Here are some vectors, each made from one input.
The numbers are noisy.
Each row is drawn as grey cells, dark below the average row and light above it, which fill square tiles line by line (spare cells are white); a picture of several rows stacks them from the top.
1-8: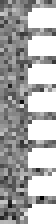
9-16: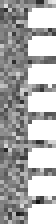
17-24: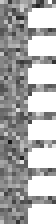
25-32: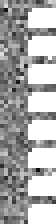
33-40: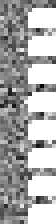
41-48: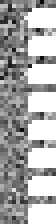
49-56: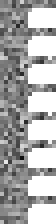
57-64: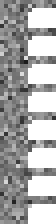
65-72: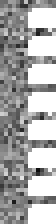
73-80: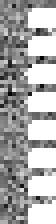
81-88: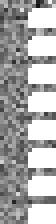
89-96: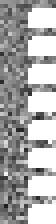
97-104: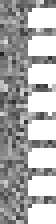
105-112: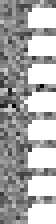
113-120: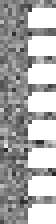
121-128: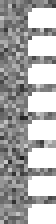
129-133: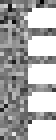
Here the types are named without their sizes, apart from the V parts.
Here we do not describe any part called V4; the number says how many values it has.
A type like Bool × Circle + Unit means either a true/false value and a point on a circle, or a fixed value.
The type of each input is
Bool × V4 + List(Circle).
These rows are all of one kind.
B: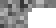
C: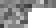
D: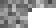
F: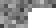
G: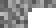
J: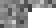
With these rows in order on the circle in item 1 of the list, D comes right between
B and G.
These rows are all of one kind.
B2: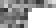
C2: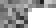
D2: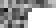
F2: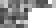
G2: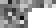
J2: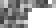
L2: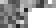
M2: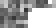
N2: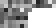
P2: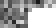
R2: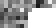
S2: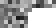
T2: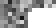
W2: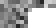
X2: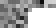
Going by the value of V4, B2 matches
C2, D2, W2 and X2.
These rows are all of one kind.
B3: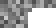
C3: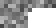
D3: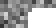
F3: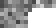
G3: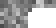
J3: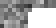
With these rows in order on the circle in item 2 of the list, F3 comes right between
D3 and J3.
